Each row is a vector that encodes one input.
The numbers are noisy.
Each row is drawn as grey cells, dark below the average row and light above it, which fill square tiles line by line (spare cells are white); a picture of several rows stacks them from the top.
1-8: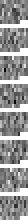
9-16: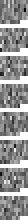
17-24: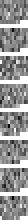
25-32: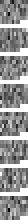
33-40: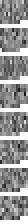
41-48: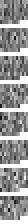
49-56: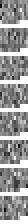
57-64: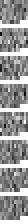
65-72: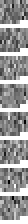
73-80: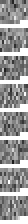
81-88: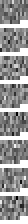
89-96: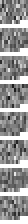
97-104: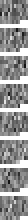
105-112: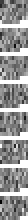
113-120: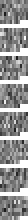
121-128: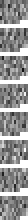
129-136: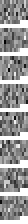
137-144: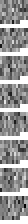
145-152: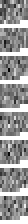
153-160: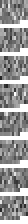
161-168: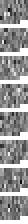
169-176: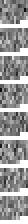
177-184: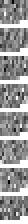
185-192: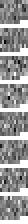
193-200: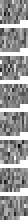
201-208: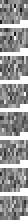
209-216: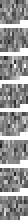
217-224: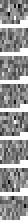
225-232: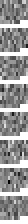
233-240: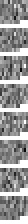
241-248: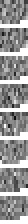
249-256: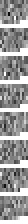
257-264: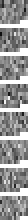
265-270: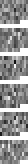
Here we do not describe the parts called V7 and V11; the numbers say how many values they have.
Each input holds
a point on a 12-point line, a value of V7 and a value of V11, together with either a fixed value, or a node of a 10-node tree.
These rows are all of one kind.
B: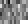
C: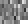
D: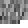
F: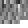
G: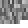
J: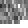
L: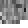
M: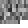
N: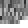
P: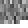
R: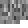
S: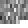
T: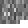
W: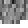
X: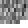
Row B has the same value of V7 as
F, J, N and X.
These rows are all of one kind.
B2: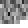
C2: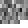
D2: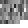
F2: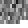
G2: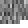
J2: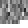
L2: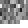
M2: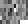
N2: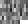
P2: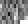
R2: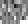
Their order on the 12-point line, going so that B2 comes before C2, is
J2, R2, B2, P2, F2, G2, C2, L2, M2, D2, N2.
